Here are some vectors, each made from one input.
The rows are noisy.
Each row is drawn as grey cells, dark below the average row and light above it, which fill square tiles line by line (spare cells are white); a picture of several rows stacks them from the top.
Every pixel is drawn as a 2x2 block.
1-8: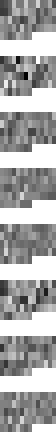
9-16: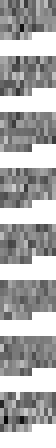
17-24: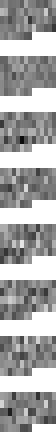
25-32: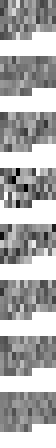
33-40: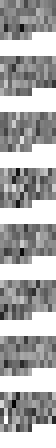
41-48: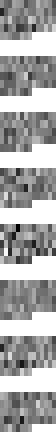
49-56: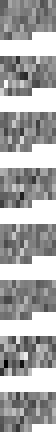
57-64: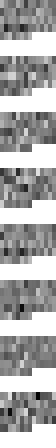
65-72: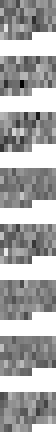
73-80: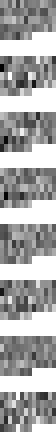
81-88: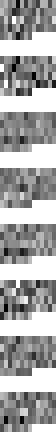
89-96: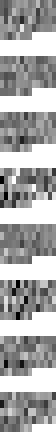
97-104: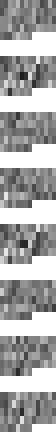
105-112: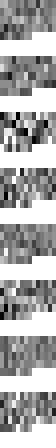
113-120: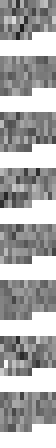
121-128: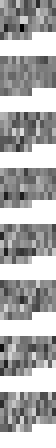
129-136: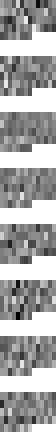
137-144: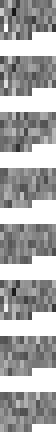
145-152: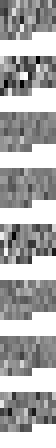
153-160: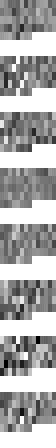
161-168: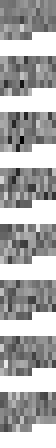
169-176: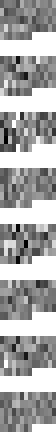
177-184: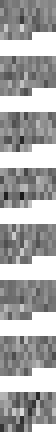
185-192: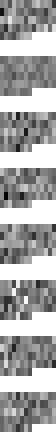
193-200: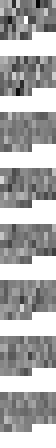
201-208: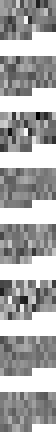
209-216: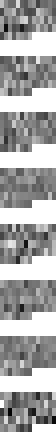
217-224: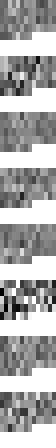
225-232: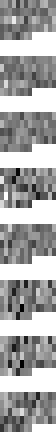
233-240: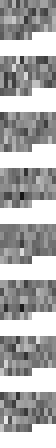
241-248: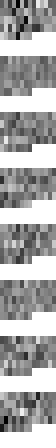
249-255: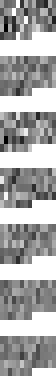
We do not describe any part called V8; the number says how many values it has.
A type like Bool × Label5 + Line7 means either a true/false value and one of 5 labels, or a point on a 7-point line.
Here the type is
Bool × V8 + Line5 × List2(Line7).
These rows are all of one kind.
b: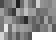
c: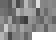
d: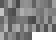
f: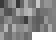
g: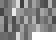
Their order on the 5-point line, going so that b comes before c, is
f, d, g, b, c.
